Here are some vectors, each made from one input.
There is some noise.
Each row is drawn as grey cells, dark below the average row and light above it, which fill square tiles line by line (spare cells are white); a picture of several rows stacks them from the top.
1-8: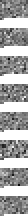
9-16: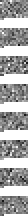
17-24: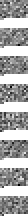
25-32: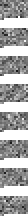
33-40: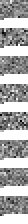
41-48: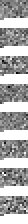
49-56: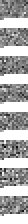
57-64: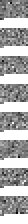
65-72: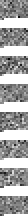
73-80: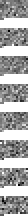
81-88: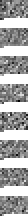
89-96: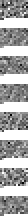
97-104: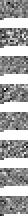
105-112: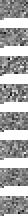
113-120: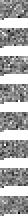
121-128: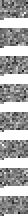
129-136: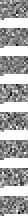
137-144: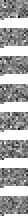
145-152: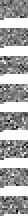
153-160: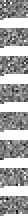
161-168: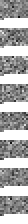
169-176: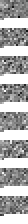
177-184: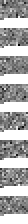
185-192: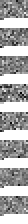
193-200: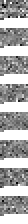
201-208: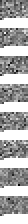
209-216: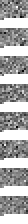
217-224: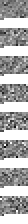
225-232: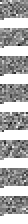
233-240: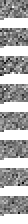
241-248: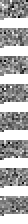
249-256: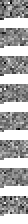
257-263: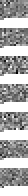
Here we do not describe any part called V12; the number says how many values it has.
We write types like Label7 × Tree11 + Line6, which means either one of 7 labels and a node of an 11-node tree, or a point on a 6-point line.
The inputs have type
Label8 × (Tree17 + V12).
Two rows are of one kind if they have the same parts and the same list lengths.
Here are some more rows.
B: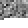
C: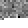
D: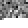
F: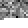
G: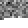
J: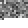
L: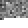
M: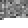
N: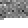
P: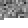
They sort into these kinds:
B, F, L
C, D, G, J, M, N, P

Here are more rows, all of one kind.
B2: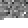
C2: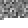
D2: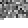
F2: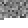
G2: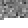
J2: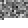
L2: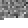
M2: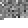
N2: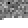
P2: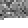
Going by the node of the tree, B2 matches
F2, J2 and M2.
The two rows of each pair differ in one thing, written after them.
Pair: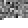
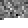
the label
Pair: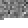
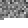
the node of the tree
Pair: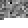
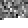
the node of the tree
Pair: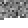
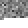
the node of the tree
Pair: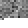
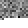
the node of the tree
